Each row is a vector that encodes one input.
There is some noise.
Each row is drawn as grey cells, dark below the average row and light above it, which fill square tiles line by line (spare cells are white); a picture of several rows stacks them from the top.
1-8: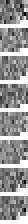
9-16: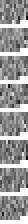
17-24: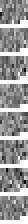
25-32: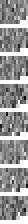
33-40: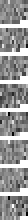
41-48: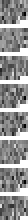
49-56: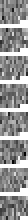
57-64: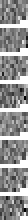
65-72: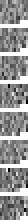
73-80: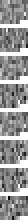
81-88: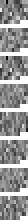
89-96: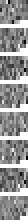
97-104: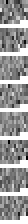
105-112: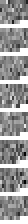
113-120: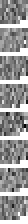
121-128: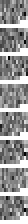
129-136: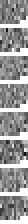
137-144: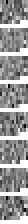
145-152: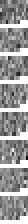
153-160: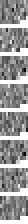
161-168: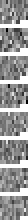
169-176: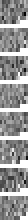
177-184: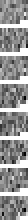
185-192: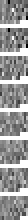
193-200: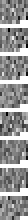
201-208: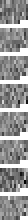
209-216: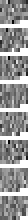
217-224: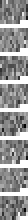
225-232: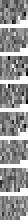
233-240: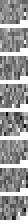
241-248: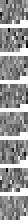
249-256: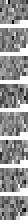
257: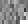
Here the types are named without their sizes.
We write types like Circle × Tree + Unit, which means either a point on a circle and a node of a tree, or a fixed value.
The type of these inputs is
(Bool × Bool × Bool × Bool + Line) × Line.
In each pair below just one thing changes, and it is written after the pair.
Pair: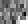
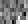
one of the four true/false values
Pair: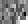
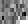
one of the four true/false values
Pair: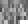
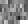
one of the four true/false values
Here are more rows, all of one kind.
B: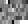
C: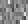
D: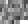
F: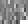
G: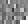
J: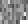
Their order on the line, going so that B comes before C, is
B, D, J, F, C, G.
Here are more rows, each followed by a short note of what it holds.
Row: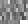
a point on a line and four true/false values
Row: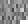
a point on a line and four true/false values
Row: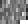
a point on each of two lines
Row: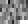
a point on a line and four true/false values
